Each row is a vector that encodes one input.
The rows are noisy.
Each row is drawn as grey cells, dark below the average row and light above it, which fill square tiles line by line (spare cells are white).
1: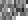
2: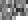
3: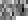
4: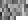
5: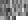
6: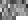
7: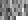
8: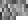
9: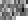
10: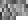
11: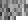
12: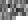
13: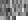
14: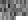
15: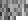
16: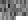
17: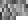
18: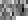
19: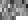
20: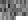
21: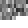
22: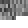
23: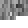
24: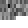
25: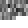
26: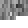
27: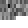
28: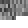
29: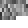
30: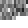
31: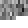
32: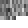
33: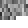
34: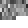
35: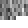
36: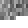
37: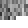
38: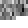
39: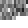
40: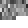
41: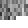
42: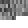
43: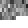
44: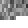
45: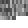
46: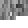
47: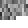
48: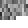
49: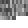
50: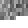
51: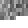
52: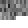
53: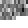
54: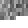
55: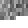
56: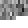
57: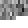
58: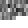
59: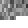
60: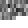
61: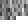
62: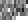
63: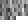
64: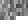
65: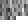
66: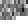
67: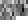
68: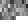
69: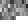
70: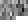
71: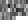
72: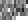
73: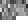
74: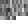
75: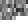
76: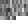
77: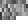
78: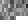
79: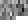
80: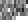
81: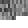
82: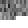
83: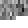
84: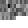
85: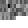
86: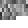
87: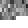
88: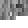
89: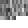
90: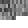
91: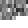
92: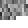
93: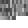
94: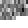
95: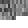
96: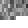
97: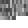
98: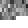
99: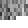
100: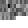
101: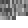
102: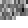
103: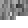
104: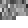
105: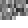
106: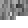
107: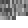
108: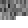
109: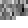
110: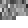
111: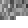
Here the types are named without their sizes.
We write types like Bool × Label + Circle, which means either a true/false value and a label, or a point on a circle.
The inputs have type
Circle.
